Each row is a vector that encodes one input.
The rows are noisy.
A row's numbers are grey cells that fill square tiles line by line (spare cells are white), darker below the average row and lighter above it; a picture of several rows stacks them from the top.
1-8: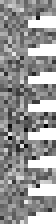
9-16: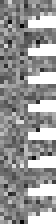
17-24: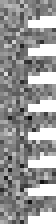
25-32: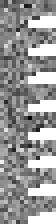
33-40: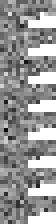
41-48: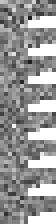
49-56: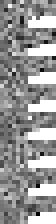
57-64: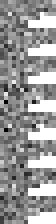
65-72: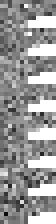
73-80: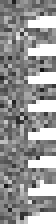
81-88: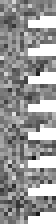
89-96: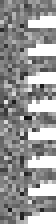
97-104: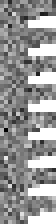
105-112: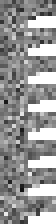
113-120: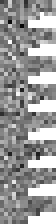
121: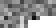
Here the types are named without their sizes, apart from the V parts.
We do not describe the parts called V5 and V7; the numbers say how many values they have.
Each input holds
three true/false values, together with either a point on a line and a value of V7, or a value of V5.
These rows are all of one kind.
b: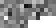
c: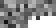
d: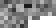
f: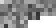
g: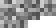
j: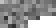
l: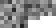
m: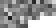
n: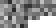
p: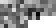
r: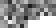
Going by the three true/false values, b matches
d, l, n and r.
